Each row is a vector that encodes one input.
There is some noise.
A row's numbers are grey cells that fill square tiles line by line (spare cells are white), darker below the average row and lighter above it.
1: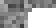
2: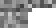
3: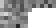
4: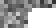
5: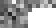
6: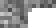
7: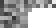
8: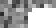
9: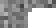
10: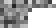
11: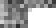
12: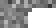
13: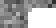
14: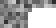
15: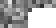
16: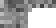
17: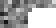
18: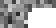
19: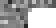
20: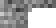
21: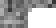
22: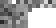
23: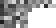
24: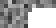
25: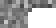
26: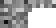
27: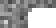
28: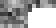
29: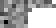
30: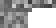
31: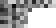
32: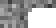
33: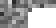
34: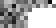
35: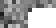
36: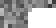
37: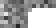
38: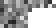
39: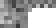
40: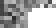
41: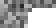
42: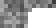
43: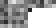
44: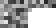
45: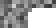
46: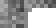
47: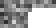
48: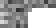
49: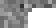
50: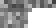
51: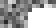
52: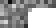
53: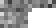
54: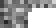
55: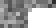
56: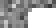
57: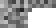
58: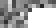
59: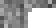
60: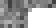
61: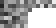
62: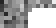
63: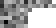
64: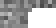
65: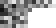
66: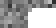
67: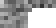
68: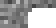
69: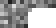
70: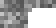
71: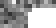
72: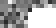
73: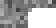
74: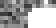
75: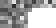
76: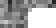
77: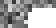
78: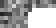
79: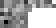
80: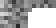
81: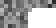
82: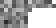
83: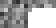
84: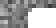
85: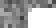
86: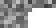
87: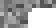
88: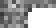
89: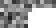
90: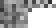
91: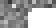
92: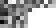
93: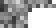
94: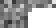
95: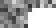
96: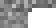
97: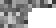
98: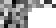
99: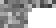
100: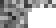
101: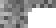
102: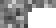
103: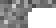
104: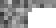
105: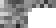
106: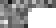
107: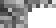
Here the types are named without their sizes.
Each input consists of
a point on a circle and a true/false value, together with either a point on a circle, or a fixed value.
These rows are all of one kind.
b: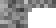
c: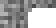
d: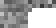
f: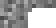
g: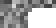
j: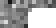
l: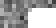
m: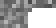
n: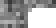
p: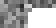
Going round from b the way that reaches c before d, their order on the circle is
b, n, p, l, c, f, g, j, m, d.
